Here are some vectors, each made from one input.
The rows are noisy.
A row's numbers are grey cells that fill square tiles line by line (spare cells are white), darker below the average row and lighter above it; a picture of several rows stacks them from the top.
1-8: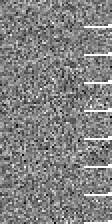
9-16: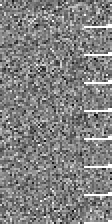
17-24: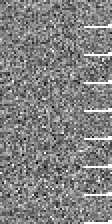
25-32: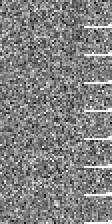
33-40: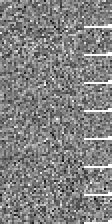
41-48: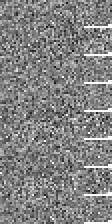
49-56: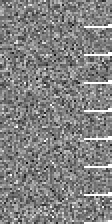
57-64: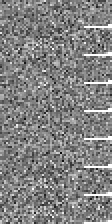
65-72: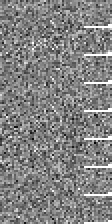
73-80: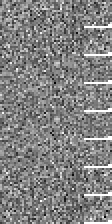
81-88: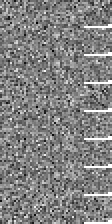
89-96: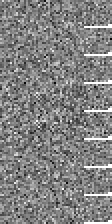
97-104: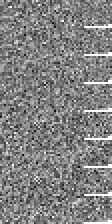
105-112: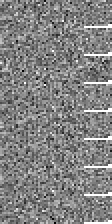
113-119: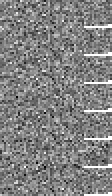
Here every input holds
a point on a 6-point circle.
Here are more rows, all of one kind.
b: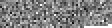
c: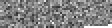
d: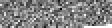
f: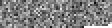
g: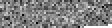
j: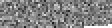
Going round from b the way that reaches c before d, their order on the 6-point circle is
b, f, c, g, d, j.
